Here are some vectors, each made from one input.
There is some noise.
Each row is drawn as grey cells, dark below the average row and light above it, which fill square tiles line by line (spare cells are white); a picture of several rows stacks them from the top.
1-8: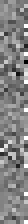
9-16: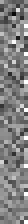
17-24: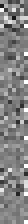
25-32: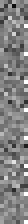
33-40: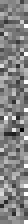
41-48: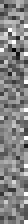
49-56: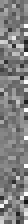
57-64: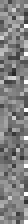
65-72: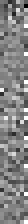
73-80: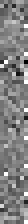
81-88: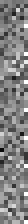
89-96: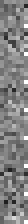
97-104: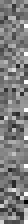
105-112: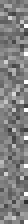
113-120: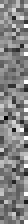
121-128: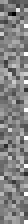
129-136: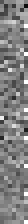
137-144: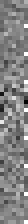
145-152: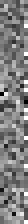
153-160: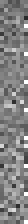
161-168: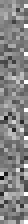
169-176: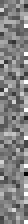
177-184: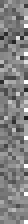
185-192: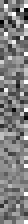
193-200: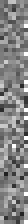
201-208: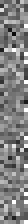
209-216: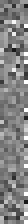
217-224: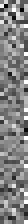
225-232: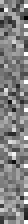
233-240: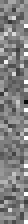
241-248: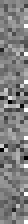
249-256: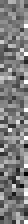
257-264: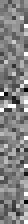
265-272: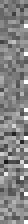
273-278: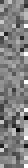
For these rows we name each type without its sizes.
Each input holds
either a point on a circle, or a fixed value, or a node of a tree and four true/false values.
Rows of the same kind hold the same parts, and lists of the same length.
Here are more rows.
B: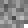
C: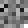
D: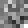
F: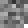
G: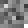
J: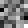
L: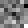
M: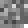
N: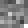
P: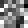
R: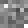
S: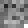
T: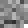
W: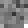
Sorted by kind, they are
B, G, L, R, S, T
C, D, F, J, M, W
N, P

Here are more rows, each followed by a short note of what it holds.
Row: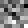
a node of a tree and four true/false values
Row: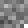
a node of a tree and four true/false values
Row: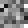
a point on a circle
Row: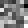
a fixed value
